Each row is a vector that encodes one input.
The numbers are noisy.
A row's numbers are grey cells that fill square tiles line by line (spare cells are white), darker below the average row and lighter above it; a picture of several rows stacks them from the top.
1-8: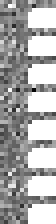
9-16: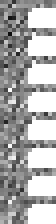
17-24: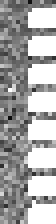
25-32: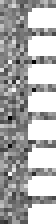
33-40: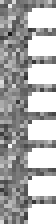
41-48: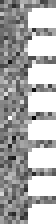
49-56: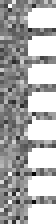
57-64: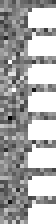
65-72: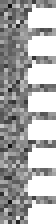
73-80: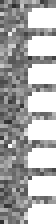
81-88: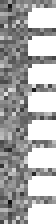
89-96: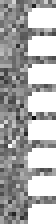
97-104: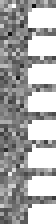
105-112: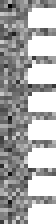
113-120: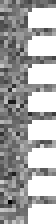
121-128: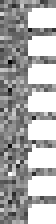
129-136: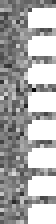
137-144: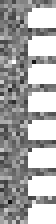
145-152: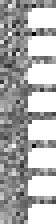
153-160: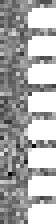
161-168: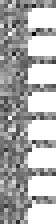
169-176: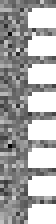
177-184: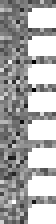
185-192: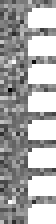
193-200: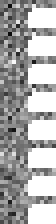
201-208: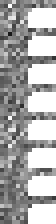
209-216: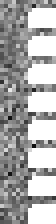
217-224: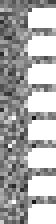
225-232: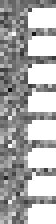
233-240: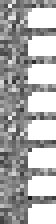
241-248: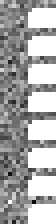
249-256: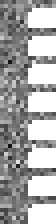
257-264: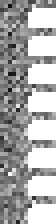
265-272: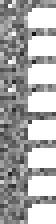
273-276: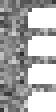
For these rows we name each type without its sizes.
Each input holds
either a point on each of three lines, or five true/false values.
